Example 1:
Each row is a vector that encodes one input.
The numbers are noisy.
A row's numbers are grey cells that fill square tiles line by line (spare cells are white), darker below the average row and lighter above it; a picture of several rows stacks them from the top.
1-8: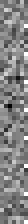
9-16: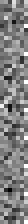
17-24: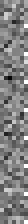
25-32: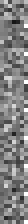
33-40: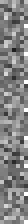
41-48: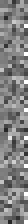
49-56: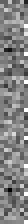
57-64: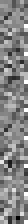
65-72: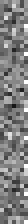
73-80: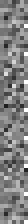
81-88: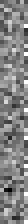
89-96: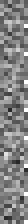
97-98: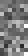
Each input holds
a point on an 8-point circle and a true/false value.
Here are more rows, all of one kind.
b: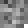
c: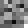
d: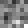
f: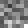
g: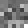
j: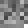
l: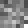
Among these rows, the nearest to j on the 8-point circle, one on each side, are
c and l.
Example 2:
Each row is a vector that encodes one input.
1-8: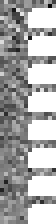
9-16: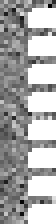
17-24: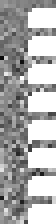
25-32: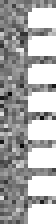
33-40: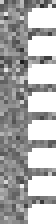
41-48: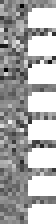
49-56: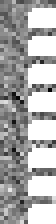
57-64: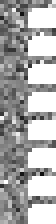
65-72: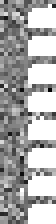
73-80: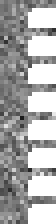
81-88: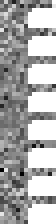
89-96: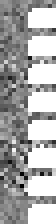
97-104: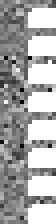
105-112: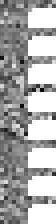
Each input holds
a node of a 10-node tree and a true/false value.
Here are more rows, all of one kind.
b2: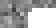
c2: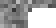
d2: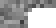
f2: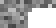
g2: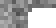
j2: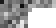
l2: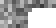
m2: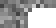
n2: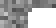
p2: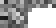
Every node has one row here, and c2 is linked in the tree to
n2.
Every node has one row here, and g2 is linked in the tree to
d2, l2 and n2.
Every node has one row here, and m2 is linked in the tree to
l2.
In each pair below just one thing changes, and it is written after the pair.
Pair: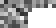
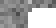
the node of the tree
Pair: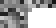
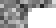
the true/false value
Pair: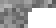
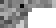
the true/false value
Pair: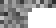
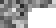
the true/false value
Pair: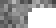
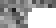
the node of the tree
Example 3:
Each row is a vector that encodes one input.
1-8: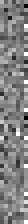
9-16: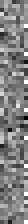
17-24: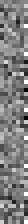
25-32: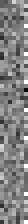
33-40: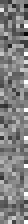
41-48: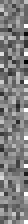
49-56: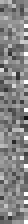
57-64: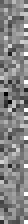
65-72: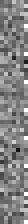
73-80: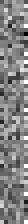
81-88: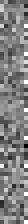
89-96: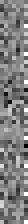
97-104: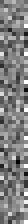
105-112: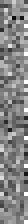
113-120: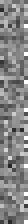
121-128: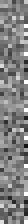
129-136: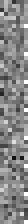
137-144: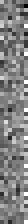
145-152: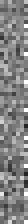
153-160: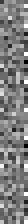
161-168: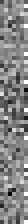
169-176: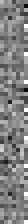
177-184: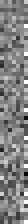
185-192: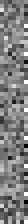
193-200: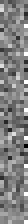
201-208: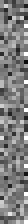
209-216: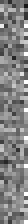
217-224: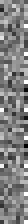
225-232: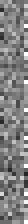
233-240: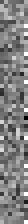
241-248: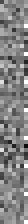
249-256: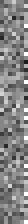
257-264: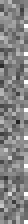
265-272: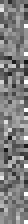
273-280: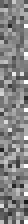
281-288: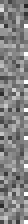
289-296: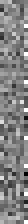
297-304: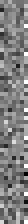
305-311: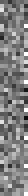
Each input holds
a point on an 11-point line and a true/false value.
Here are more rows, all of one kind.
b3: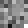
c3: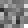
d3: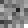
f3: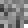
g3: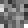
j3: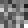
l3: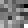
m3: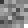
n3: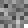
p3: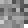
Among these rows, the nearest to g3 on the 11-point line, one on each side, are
j3 and p3.
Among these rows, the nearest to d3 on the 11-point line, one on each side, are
m3 and n3.
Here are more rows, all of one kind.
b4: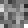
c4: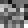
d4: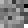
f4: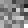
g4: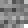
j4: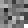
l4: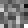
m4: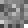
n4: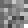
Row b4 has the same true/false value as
c4, l4 and n4.
